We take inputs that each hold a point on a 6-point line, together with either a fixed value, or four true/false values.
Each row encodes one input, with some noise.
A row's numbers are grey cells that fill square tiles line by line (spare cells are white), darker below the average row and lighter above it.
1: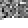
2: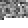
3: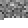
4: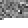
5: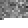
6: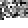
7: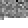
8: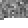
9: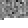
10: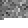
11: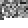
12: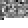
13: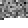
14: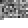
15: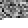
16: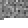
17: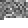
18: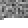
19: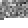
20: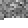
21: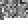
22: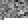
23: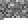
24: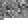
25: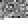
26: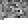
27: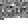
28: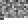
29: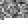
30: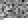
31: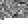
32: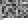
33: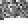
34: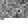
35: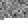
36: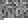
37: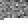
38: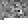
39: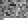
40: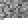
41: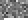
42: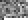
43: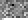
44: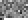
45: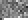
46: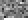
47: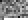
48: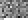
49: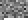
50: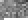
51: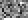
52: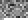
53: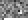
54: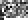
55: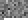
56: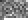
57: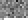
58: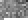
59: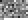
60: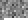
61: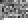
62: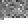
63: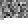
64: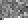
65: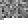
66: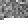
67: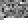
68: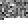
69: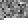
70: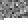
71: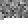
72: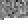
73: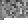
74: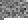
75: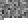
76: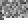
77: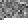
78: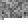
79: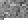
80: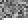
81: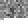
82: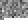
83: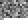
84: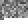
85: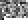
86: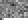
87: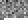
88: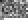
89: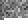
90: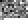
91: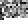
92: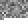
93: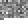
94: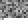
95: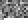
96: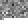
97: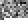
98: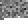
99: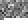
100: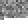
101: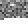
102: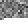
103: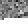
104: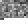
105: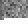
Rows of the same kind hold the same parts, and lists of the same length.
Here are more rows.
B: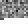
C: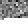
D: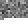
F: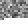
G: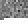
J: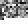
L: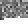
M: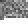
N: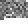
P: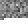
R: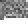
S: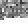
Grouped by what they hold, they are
B, C, D, F, G, J, L, P, S
M, N, R

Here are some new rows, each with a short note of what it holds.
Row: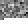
a point on a 6-point line and four true/false values
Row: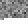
a point on a 6-point line and four true/false values
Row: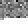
a point on a 6-point line and four true/false values
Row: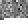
a point on a 6-point line and four true/false values
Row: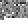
a point on a 6-point line
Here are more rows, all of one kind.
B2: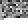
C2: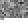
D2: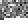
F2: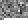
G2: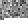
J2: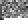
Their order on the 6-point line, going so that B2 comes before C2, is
B2, C2, G2, D2, J2, F2.
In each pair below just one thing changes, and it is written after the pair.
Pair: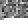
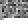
the place on the 6-point line
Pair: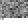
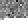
one of the four true/false values
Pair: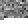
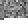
one of the four true/false values
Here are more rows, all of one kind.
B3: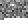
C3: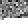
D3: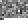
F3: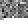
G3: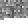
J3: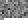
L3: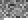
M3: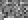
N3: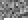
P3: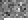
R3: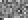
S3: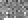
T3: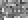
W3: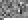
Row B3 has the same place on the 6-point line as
D3, M3, P3 and W3.
